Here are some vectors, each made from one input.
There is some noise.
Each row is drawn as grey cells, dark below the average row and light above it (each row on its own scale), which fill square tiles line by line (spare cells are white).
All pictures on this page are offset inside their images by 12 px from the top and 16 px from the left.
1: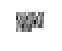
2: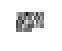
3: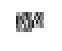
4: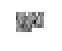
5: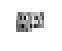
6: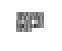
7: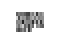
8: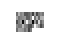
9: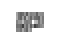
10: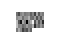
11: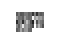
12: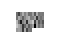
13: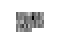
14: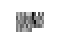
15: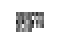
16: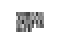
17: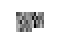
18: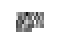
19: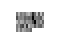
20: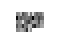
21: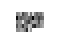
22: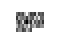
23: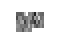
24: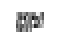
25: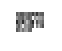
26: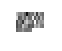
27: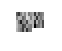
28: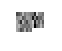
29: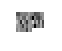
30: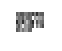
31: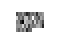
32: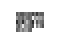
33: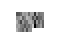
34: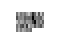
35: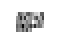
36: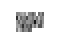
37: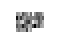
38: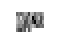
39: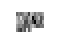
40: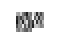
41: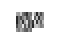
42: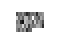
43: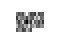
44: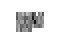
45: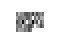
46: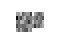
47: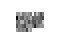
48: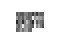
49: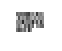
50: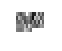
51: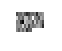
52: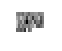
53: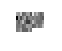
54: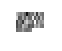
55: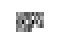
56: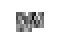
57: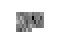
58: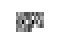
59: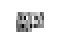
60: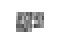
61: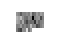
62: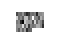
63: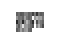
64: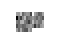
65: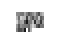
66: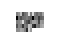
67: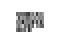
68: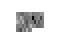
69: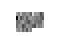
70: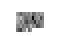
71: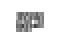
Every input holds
one of 6 labels, together with either a point on a 10-point circle, or a fixed value.
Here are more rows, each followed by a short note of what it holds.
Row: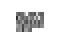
a point on a 10-point circle and one of 6 labels
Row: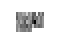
a point on a 10-point circle and one of 6 labels
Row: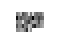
a point on a 10-point circle and one of 6 labels
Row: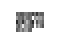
one of 6 labels
